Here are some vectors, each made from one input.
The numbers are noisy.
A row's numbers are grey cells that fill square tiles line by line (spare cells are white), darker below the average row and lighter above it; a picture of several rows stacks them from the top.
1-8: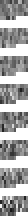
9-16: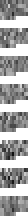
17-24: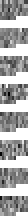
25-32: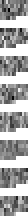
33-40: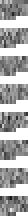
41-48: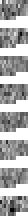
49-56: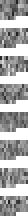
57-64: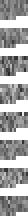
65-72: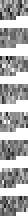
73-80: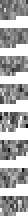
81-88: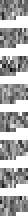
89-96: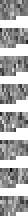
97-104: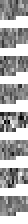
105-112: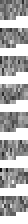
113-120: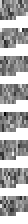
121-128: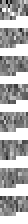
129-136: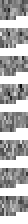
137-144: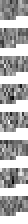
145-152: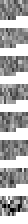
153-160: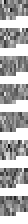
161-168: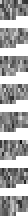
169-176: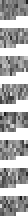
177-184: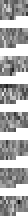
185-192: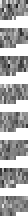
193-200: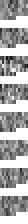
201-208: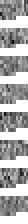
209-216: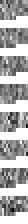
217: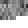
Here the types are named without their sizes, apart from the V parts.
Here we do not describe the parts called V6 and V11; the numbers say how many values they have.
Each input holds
either a point on a line, or a true/false value and a value of V11, or a value of V6.
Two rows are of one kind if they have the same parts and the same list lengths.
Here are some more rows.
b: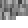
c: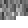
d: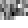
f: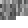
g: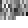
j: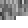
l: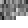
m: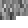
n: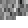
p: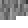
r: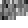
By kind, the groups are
b, c, f, j, l, r
d, g, p
m, n

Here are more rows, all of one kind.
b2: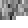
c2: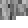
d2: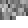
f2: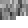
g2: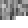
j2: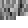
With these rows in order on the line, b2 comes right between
d2 and j2.
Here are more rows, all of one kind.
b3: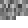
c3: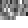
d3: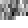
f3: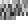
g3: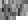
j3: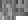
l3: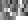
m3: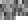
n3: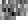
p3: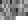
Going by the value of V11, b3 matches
d3, g3 and n3.
